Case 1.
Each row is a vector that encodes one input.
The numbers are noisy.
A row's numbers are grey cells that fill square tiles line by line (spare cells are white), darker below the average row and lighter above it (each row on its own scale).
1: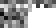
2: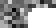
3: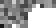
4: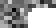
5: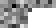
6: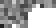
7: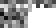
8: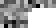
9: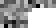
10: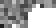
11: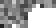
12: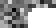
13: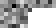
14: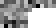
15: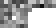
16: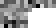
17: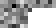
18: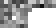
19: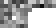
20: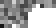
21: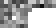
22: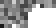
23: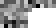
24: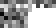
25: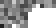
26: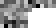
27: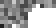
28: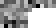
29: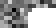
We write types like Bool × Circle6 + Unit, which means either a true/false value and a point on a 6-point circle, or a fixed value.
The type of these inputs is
Label6.
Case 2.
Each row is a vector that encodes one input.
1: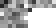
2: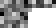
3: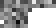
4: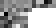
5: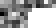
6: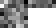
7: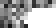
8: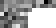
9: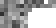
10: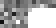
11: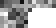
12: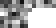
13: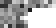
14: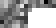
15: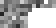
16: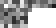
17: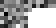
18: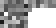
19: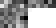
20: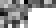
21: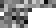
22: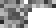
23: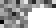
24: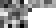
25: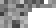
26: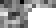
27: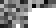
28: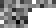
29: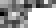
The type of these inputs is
Bool × Bool × Bool.
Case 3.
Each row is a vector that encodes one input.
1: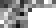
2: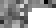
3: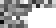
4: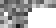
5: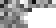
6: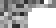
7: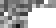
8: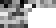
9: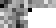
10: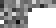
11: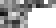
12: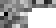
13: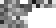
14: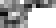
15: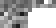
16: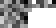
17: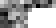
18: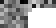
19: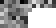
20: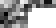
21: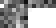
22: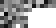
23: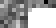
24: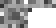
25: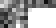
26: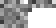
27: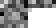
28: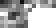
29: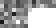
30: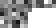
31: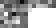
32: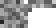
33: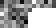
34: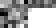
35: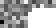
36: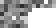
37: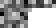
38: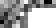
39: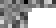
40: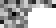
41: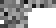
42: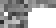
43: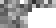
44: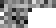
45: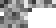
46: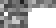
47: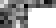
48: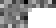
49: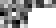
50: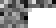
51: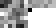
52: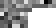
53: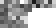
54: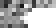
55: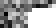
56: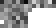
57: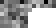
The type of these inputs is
Bool × Bool × Bool.
